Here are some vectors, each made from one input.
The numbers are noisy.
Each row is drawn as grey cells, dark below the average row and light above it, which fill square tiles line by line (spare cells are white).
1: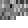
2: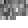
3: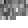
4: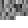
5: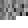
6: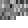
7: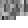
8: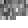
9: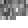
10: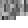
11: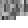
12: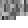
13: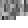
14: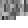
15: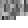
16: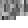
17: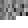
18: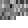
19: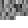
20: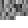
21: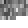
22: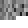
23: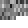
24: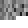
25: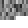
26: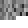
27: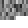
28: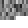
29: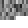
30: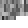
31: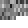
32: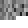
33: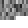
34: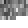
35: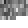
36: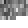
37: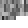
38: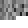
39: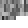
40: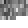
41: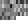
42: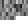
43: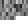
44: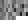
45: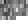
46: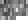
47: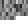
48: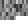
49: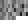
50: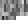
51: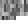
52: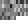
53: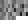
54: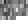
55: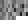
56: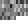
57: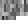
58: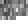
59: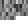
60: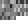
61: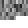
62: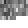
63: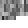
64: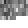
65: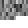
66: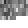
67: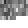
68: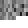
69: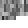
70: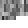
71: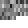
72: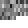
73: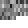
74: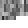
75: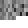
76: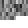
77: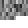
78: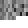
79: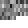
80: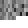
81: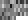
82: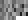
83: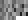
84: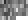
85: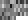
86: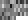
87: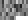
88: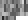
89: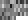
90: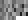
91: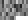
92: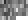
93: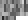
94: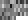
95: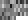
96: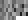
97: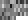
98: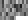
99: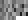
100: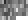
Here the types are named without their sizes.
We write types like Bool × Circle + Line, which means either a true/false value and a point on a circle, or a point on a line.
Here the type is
Label.
